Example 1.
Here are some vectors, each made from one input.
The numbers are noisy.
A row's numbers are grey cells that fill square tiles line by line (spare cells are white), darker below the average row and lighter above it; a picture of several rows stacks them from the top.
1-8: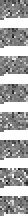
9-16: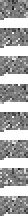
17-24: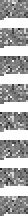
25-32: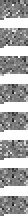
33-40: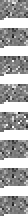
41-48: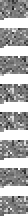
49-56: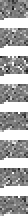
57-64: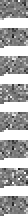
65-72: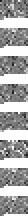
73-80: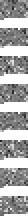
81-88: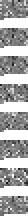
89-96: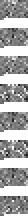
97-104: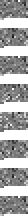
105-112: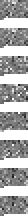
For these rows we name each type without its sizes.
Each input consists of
three true/false values.
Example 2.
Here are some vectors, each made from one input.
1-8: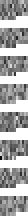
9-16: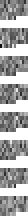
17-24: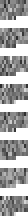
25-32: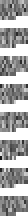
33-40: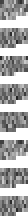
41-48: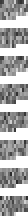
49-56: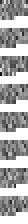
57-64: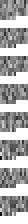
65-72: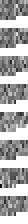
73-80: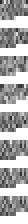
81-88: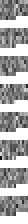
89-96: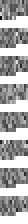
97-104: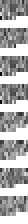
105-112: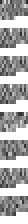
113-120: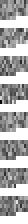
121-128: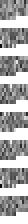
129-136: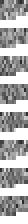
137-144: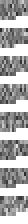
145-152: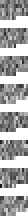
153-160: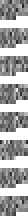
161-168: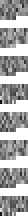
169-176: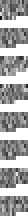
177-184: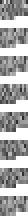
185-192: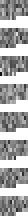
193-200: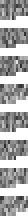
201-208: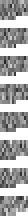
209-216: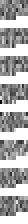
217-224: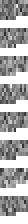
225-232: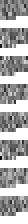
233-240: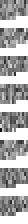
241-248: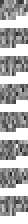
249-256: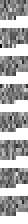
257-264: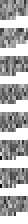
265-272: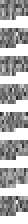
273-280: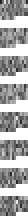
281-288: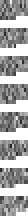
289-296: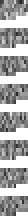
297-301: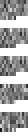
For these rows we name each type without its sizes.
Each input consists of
a label.
